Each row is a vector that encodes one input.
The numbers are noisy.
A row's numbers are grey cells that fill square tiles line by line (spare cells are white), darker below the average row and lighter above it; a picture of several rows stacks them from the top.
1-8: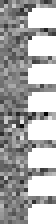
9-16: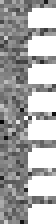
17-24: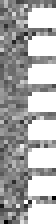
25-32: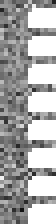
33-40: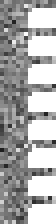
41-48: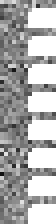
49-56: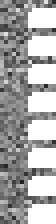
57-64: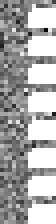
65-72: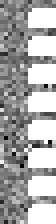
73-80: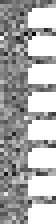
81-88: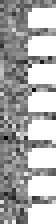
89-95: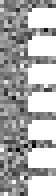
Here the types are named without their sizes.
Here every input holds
a point on a line, together with either a fixed value, or three true/false values.
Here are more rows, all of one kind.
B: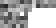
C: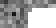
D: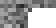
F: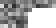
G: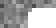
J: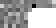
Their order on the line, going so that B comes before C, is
B, G, J, F, C, D.
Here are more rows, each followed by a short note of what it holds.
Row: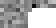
a point on a line and three true/false values
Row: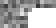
a point on a line and three true/false values
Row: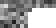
a point on a line
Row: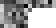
a point on a line and three true/false values
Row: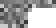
a point on a line and three true/false values
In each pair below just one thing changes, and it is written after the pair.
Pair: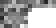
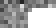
the place on the line
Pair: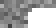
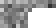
one of the three true/false values
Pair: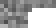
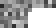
the place on the line
